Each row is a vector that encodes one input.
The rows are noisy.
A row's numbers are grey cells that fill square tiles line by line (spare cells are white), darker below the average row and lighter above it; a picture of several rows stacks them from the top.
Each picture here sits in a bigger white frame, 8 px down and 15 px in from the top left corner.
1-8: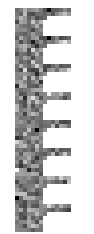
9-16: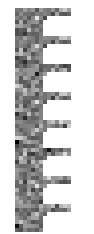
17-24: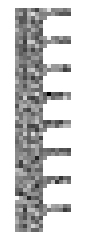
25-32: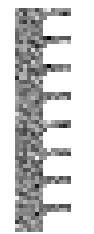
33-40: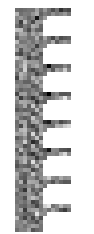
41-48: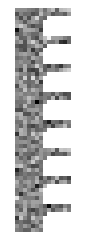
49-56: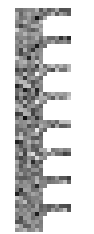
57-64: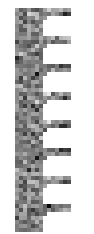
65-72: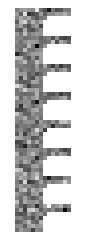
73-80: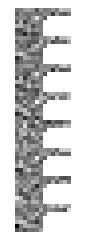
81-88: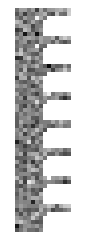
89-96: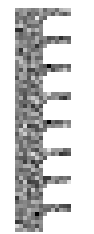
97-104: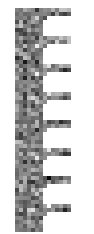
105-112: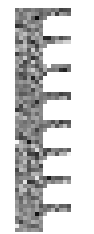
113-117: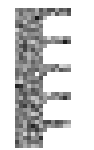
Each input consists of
a true/false value, together with either one of 8 labels, or a point on a 6-point line.
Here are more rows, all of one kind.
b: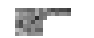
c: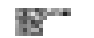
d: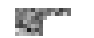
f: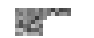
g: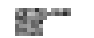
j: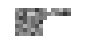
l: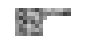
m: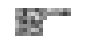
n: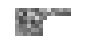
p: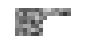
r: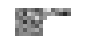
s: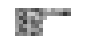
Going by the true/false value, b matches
d and f.
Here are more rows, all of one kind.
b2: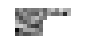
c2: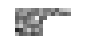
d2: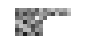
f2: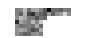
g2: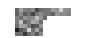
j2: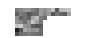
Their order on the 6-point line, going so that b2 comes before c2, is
b2, j2, c2, f2, g2, d2.
